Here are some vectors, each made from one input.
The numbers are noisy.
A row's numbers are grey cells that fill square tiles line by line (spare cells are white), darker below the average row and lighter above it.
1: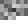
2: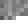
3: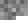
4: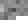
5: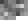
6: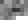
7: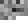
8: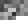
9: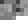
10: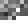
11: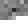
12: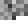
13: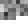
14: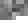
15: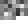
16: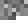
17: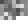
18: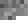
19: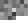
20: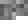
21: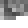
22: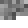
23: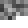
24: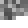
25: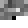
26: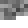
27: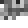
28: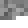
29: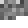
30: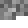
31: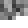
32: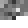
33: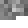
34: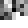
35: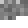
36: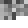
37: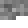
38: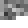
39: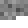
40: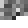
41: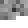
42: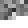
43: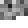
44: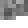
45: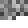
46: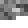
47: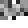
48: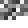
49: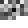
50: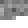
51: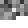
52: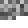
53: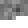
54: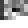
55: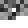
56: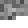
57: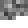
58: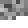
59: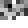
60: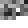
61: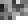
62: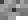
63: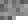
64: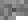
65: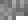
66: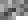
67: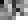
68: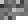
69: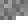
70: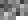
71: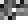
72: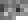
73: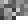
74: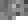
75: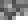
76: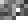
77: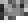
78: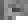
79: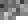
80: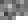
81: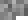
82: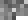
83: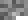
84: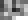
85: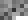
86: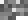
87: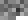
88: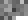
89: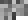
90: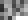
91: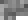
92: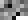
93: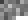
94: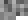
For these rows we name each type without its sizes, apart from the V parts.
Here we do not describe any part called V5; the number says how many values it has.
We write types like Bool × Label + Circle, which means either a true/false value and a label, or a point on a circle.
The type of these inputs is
(Bool × Bool × Bool × Bool + Unit) × V5 + Line.
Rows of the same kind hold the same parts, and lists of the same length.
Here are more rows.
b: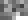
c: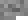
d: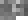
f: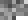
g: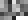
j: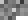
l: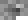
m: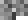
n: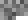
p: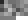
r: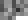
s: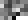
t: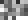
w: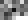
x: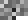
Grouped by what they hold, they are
b, c, d, j, l, m, n, p, r, w
f, t
g, s, x

